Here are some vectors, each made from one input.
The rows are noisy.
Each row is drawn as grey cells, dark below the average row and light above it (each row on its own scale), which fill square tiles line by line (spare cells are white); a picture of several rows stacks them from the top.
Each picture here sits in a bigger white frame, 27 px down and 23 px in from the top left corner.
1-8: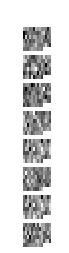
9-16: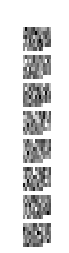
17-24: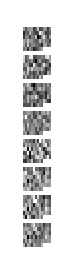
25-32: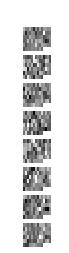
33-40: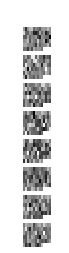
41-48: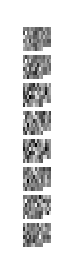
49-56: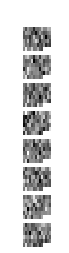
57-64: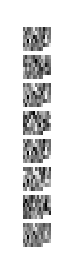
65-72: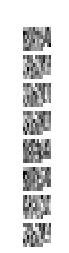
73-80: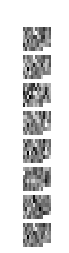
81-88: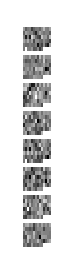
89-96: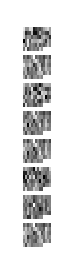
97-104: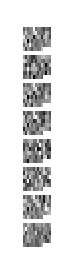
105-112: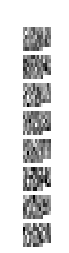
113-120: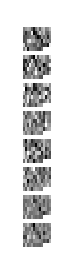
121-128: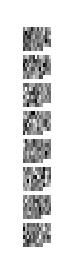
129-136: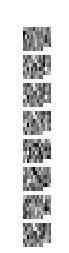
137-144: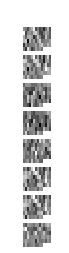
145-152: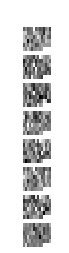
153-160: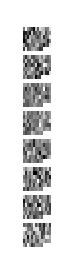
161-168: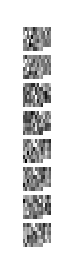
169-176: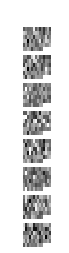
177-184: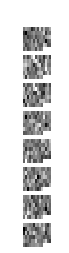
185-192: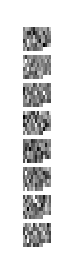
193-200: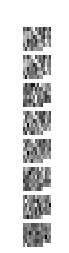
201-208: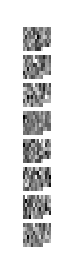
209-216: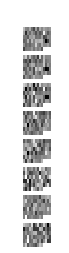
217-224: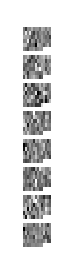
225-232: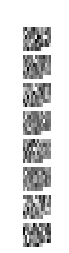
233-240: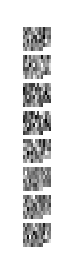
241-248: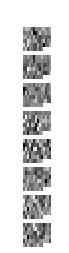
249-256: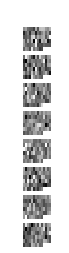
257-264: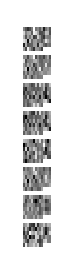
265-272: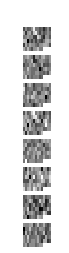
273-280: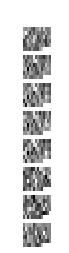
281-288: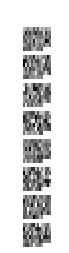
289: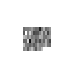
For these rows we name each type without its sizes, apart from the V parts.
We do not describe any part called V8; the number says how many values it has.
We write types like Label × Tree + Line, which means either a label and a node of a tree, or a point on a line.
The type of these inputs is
List(Label × V8).
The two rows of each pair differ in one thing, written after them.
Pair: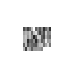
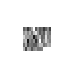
the label in item 1 of the list
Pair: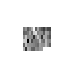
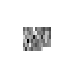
the value of V8 in item 1 of the list
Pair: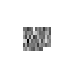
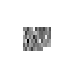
the value of V8 in item 1 of the list
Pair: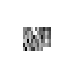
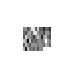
the label in item 1 of the list
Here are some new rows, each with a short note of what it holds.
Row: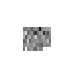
a list of three items
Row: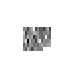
a list of one item
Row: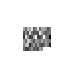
a list of three items
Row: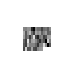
a list of three items
